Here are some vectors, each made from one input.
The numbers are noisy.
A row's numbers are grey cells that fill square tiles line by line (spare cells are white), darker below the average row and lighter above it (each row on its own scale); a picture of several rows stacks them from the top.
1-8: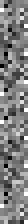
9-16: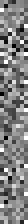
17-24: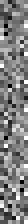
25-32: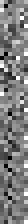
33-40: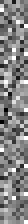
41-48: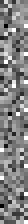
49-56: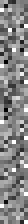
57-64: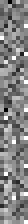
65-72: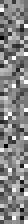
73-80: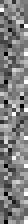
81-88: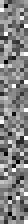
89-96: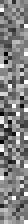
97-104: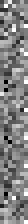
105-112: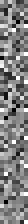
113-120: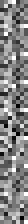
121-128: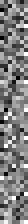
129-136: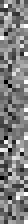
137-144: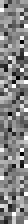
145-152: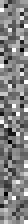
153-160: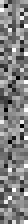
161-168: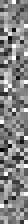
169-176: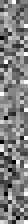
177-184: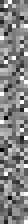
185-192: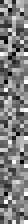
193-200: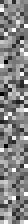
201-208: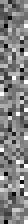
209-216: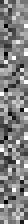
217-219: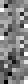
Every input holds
either a point on a 13-point circle, or a node of a 7-node tree.
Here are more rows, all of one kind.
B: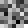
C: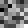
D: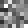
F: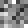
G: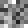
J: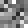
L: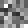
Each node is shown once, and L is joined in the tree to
D and G.
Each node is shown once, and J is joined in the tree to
F.
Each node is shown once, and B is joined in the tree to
C and G.
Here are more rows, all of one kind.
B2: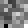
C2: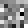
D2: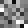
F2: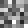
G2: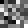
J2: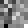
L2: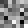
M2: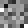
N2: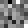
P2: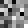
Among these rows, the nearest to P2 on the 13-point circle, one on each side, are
F2 and J2.
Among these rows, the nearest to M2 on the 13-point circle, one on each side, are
C2 and D2.
